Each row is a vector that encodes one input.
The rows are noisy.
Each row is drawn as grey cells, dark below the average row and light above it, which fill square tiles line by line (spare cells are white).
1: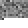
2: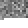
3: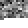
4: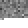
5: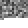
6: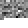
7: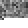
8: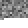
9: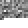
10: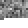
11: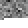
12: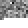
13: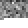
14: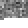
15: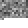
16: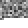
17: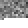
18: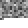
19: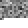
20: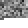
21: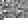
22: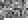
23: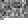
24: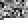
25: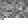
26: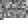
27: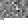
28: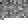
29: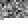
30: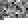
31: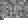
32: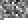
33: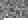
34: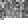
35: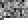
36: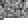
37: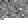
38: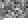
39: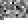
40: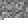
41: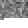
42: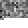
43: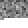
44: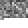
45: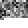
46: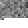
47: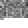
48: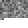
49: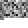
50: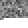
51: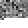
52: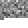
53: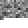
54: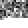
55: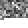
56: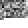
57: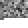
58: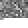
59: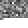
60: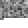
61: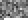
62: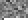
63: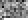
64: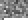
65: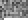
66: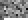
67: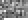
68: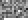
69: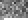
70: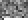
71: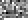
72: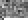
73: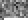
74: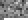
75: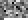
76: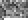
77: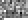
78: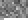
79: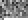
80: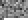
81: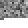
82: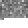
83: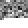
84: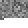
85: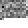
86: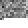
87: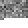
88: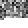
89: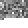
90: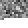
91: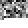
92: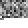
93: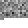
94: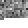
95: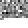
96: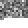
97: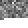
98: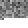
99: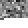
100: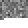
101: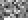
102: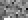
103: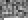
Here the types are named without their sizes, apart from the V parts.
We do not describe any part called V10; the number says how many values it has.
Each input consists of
either a point on a line, or a node of a tree and a value of V10.
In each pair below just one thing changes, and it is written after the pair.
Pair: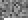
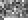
the value of V10
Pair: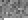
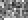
the node of the tree
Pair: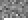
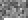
the value of V10
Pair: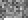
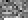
the value of V10
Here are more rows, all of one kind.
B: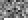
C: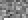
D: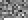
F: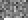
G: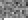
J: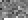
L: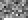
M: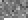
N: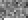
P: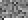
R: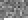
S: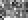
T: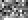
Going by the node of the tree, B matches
D, J, M and N.
